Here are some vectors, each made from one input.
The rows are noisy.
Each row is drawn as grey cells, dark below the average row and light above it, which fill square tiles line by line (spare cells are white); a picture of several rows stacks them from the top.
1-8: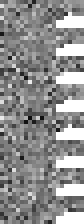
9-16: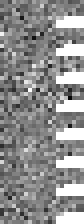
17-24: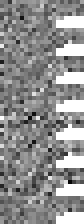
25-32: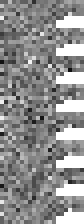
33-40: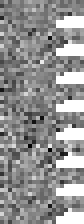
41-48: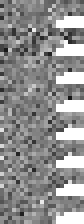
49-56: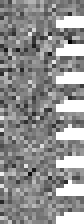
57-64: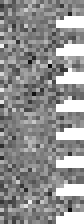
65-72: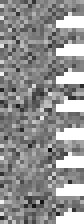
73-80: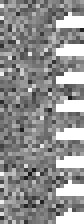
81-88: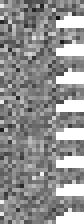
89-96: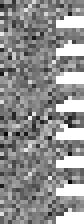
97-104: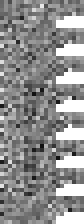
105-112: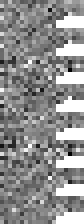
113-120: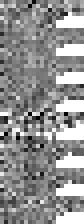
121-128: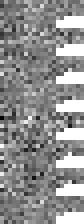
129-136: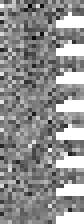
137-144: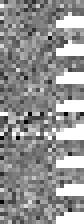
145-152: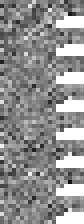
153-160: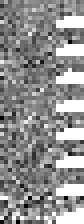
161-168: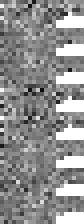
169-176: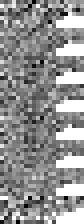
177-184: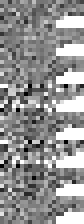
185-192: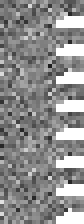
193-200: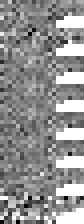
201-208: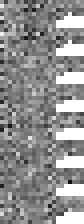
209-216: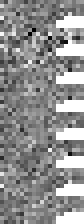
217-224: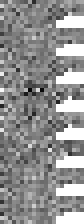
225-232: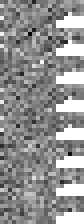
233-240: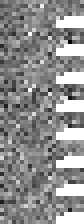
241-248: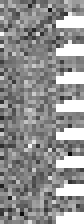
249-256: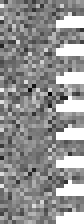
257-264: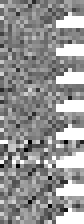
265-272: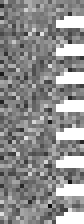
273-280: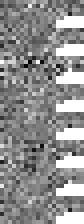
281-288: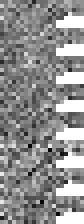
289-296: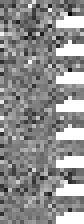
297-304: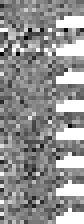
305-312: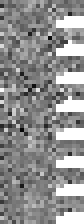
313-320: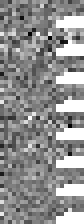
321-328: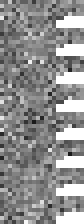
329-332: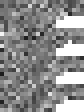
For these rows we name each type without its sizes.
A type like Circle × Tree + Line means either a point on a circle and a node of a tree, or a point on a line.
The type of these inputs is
List(Line).
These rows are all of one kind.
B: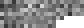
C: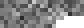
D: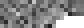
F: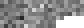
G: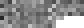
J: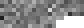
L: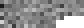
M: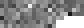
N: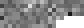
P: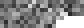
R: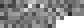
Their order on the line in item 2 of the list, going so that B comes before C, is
L, G, J, N, M, R, B, F, D, P, C.
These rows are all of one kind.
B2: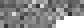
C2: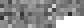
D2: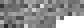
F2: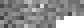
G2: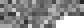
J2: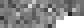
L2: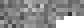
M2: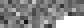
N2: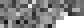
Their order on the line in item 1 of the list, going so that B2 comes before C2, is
D2, F2, L2, B2, C2, J2, N2, M2, G2.
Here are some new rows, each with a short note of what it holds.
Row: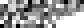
the empty list
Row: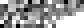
the empty list
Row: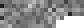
a list of two items
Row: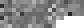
a list of two items
